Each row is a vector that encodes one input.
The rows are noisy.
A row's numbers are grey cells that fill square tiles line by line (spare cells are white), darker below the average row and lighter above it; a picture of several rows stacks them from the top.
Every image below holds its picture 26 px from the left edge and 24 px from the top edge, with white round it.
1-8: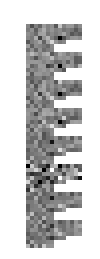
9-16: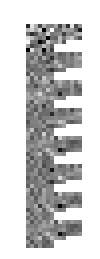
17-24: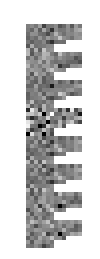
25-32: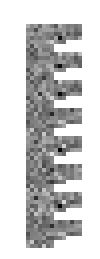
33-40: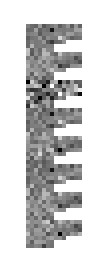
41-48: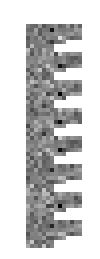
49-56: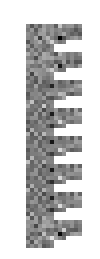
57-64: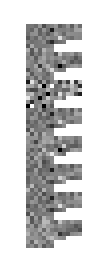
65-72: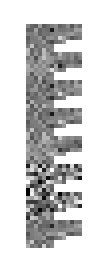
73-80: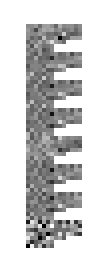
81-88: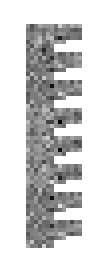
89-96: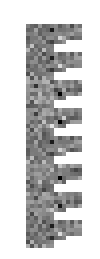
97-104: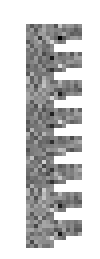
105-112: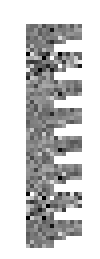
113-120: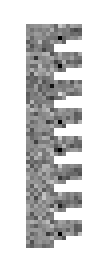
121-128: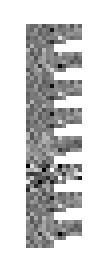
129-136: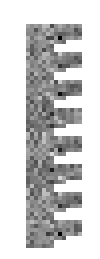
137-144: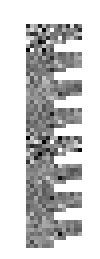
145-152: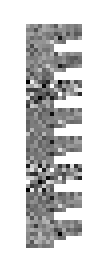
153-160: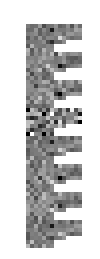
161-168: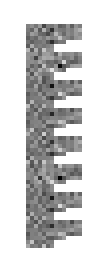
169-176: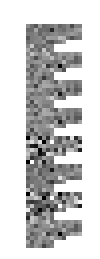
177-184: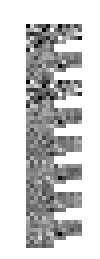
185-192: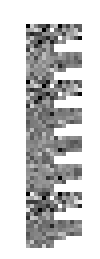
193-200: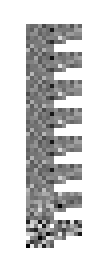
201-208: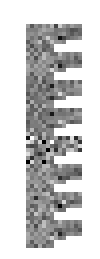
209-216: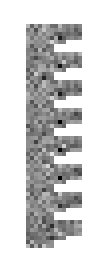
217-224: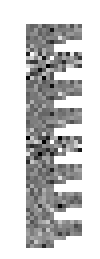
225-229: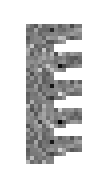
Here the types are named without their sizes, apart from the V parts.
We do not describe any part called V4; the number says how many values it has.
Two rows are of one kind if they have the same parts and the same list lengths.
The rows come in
2 kinds.
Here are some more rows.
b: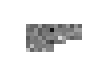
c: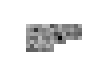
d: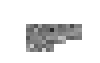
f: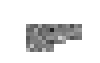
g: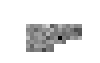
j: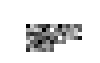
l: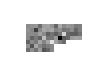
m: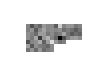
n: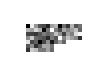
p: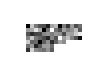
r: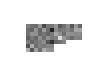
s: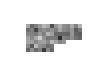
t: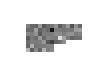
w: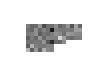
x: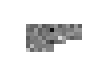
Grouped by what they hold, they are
b, d, f, j, n, p, r, t, w, x
c, g, l, m, s

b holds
a point on a line and a true/false value.
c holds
a point on a circle, a true/false value and a value of V4.
